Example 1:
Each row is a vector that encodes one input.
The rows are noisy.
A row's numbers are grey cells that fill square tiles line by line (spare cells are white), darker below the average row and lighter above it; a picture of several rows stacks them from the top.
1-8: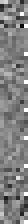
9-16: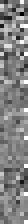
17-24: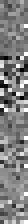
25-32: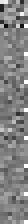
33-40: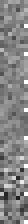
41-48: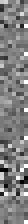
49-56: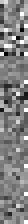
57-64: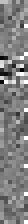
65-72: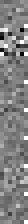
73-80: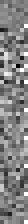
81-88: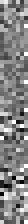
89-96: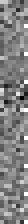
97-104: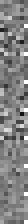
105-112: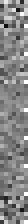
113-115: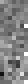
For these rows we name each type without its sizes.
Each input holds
a label, together with either a label, or a point on a line.
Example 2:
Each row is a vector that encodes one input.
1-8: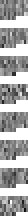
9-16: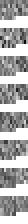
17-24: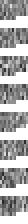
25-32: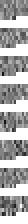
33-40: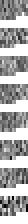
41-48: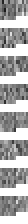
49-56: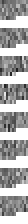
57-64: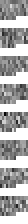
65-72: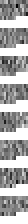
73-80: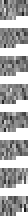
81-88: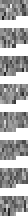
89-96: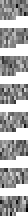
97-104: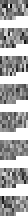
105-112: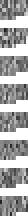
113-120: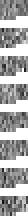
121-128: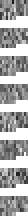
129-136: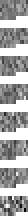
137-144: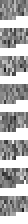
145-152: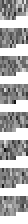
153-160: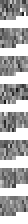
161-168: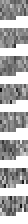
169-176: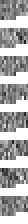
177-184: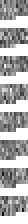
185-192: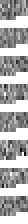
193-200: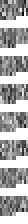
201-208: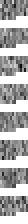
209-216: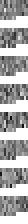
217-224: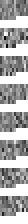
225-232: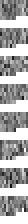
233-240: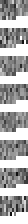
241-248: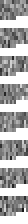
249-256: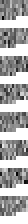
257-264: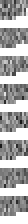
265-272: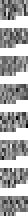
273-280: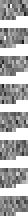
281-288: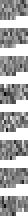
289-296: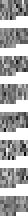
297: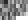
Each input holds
either a point on a 19-point circle, or a node of a 14-node tree and a true/false value.
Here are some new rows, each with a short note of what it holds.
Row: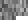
a point on a 19-point circle
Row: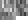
a node of a 14-node tree and a true/false value
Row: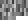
a node of a 14-node tree and a true/false value
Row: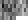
a point on a 19-point circle
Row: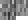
a point on a 19-point circle
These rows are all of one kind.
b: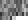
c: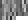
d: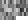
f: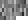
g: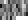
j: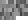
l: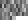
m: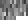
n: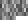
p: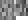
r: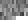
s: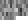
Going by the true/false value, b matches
c, g, l and n.
